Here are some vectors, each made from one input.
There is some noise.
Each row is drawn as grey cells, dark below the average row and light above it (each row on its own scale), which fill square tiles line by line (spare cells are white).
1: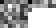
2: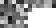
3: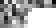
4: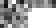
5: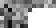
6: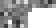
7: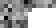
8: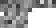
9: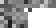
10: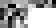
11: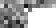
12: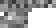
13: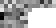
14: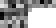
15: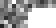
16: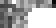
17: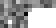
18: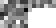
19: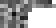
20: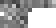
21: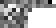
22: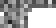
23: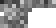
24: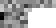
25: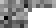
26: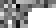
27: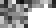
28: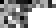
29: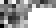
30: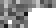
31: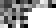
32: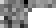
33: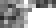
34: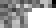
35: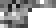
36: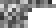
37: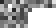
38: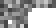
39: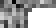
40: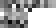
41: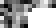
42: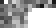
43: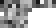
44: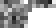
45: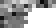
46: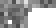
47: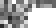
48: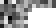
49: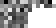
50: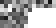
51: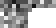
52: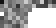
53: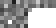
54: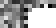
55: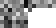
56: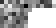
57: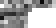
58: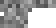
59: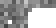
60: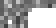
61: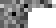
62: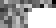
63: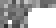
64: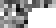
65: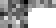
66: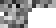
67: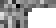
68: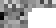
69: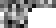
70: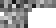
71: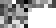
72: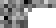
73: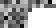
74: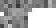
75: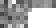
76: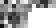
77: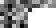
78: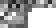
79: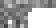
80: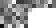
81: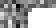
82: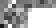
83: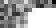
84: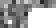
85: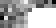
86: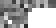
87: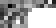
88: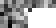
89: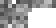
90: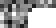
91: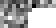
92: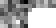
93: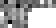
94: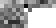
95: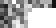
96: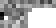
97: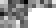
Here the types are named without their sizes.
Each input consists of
a label, together with either a label, or four true/false values.
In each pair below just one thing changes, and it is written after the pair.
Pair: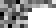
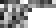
one of the four true/false values
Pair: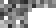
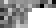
the label
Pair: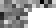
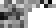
one of the four true/false values
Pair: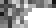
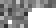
the label
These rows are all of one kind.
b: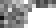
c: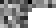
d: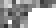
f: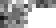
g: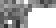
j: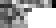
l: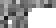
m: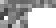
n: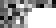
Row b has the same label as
f, j and n.
